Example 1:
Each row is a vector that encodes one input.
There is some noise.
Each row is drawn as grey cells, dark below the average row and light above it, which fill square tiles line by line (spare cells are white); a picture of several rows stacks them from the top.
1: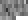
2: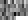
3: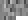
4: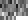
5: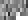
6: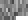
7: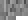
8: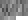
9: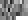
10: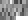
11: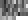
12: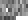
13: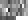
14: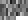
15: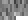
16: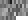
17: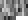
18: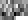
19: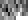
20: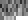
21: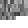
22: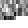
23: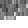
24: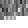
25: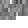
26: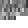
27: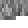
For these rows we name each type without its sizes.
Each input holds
a point on a line.
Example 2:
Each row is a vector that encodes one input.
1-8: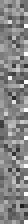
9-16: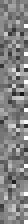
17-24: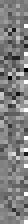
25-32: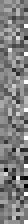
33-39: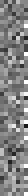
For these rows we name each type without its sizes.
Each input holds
a node of a tree.
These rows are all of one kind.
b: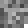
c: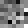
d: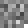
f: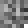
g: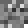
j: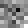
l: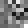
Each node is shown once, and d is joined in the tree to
b, f and l.
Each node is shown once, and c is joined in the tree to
b.
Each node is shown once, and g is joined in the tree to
f.
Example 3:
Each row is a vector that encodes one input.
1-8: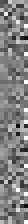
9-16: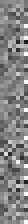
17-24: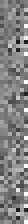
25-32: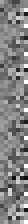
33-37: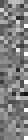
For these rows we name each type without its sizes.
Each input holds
a node of a tree.
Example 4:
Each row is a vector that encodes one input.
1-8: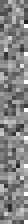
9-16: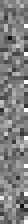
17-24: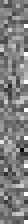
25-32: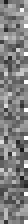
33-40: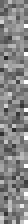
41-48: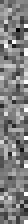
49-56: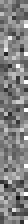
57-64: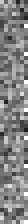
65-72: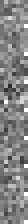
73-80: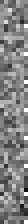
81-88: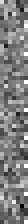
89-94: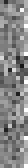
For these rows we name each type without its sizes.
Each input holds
a node of a tree.
